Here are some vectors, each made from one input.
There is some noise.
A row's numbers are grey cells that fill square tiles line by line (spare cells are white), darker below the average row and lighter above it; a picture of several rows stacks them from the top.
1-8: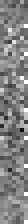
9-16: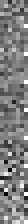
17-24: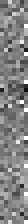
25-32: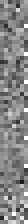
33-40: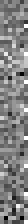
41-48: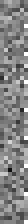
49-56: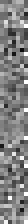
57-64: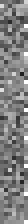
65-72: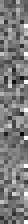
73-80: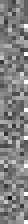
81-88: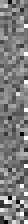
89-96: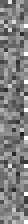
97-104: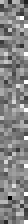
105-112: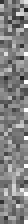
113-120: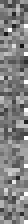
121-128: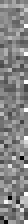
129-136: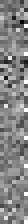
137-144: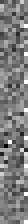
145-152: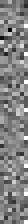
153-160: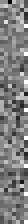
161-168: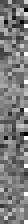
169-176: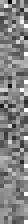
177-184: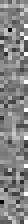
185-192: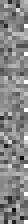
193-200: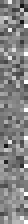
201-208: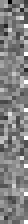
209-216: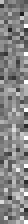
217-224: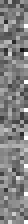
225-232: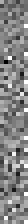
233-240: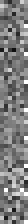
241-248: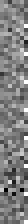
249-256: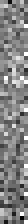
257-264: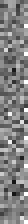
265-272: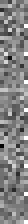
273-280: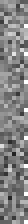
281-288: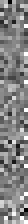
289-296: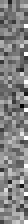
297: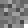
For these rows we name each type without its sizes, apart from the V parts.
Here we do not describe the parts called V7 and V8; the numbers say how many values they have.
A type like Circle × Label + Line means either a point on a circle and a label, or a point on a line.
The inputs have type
Circle × V7 + Label + Line × V8.
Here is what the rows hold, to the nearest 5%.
About 20% of them hold a point on a circle and a value of V7. About 35% of them hold a label. The rest hold a point on a line and a value of V8.
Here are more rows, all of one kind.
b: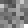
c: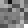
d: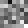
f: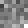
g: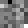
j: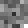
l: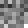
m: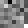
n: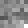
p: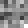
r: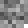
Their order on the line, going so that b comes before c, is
j, p, n, r, f, l, b, d, m, g, c.
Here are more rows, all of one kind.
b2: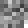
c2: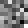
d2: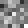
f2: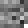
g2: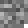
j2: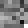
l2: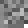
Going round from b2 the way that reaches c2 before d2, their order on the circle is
b2, c2, g2, j2, l2, d2, f2.
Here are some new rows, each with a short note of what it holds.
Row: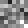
a point on a line and a value of V8
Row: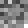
a point on a line and a value of V8
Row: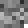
a point on a circle and a value of V7
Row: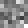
a point on a line and a value of V8
